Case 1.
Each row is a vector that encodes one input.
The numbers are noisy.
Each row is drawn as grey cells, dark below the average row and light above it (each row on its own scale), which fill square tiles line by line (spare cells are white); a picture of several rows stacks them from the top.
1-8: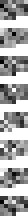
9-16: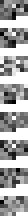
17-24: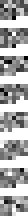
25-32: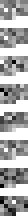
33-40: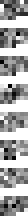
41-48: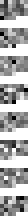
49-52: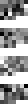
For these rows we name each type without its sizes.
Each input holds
a point on a line.
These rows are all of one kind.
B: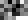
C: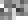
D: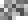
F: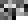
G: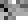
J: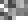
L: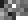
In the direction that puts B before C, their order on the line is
L, F, G, B, D, C, J.
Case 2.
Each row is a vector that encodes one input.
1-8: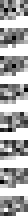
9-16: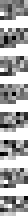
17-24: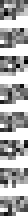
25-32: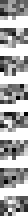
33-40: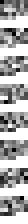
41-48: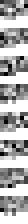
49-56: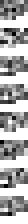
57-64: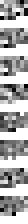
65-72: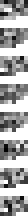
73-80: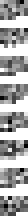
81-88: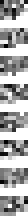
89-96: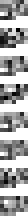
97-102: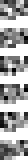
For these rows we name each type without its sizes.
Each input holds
a point on a line.
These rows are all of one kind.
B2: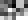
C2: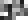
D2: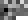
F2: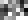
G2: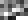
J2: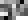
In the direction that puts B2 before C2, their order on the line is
B2, D2, F2, G2, C2, J2.
